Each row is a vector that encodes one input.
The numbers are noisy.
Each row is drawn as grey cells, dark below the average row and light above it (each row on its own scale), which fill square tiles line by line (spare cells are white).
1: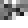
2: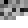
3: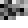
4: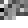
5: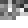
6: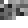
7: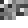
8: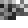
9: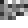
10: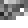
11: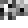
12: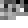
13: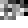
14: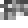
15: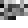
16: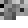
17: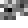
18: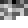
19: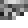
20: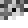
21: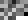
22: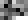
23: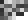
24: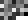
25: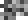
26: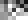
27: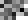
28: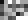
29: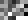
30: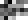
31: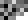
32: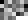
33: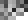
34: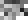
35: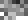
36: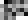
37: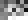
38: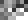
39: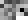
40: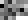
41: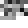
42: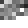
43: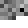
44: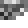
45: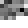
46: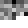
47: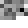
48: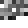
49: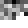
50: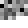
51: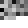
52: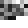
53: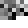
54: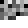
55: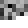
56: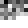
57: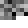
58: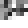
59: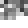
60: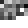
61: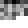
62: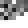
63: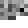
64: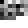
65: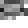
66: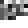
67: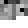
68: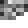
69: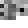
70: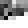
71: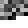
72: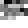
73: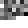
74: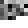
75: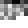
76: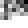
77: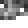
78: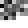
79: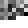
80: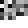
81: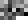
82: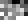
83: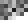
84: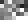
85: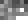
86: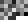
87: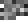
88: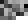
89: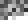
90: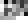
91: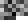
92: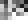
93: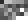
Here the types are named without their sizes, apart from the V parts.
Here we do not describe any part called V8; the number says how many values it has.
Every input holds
a true/false value, together with either a point on a line, or a value of V8.
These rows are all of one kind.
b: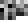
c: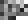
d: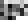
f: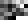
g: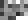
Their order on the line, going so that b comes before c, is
b, d, c, f, g.
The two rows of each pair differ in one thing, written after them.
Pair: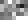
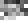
the value of V8
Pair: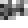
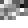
the value of V8
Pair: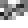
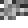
the value of V8
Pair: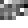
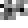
the value of V8
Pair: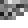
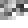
the value of V8
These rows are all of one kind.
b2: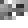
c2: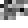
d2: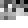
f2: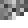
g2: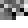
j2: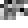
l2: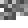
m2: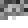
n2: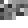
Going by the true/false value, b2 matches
g2 and m2.
